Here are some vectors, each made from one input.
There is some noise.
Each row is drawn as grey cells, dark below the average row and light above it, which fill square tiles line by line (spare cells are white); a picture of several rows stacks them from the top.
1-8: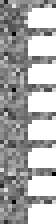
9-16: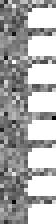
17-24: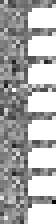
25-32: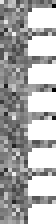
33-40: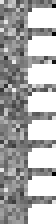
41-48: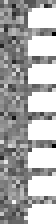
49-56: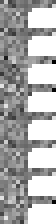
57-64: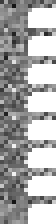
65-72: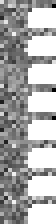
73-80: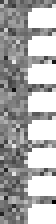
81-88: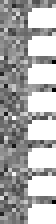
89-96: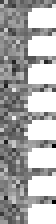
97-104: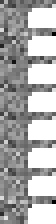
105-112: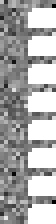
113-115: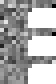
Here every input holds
either a point on a 7-point line, or a point on an 11-point line.
